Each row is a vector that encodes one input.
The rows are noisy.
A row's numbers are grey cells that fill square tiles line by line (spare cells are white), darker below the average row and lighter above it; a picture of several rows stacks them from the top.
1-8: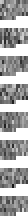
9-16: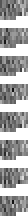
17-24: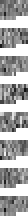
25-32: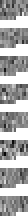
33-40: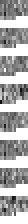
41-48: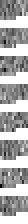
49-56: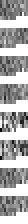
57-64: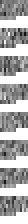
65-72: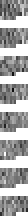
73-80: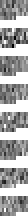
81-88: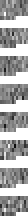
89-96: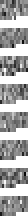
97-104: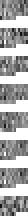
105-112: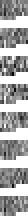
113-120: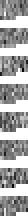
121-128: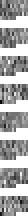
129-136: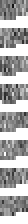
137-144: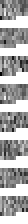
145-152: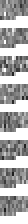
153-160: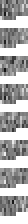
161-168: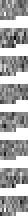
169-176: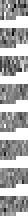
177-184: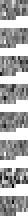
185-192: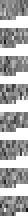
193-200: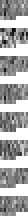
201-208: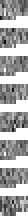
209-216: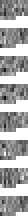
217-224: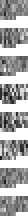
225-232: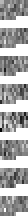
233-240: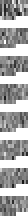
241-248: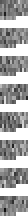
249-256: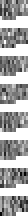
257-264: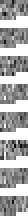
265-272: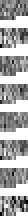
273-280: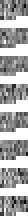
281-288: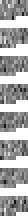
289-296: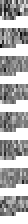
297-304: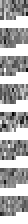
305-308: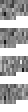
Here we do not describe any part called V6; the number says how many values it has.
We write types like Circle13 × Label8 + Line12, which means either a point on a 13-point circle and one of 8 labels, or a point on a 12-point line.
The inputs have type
(Bool × Circle8 + Unit) × Tree8 + (Unit + V6 × V6) × V6.
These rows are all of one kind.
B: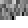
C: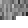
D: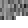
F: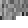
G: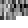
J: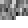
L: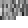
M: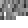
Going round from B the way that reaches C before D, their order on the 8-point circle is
B, M, F, L, J, C, D, G.
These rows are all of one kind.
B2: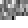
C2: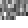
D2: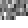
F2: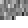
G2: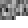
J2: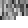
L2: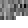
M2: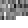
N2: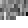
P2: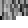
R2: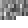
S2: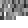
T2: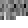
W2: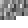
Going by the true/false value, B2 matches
F2, G2, J2 and P2.
